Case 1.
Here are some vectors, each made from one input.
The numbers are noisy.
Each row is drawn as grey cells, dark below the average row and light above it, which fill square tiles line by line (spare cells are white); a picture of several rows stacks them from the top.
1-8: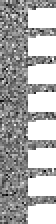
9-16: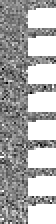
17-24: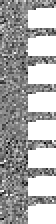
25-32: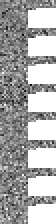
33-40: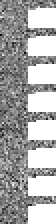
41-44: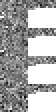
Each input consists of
one of 5 labels and a true/false value.
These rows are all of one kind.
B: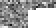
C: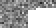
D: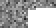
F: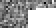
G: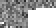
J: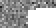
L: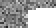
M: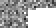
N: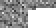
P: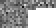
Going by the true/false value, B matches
C, J and L.
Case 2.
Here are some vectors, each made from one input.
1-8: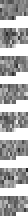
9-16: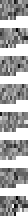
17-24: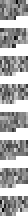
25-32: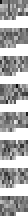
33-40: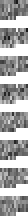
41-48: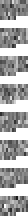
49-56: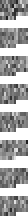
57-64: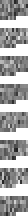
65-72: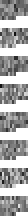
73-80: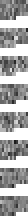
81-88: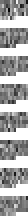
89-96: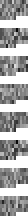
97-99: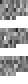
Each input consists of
either a point on a 7-point line, or a point on a 12-point line.
